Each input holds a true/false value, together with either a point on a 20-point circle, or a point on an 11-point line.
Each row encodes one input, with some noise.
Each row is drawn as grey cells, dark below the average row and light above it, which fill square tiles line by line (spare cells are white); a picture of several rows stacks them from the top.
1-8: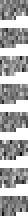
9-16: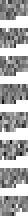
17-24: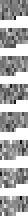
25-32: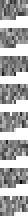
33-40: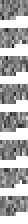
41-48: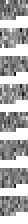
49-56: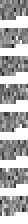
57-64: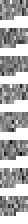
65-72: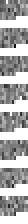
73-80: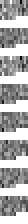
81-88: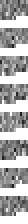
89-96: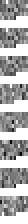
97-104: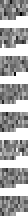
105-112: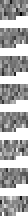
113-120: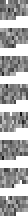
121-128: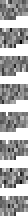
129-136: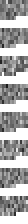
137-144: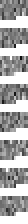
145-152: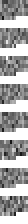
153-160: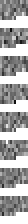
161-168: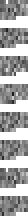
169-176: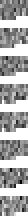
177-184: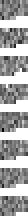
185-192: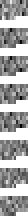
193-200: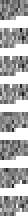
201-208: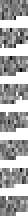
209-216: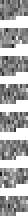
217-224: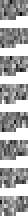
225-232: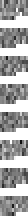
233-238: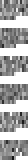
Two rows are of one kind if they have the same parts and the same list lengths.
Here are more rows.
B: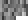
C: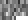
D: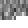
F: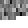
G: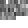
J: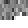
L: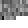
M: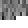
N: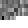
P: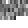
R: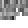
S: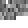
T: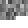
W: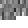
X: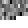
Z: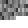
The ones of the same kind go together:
B, C, D, L, M, N, W, Z
F, G, J, P, R, S, T, X

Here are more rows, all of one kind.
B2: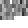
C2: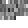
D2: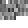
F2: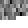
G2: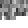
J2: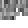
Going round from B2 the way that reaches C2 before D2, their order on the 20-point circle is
B2, G2, F2, C2, D2, J2.
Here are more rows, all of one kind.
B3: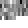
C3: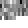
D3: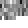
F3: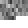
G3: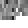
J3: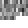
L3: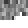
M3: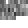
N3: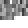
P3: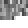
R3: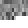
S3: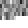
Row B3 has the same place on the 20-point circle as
C3, D3 and S3.
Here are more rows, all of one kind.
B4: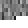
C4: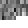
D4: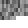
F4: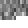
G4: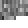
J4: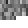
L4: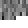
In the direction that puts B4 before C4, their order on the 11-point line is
G4, B4, L4, J4, D4, F4, C4.
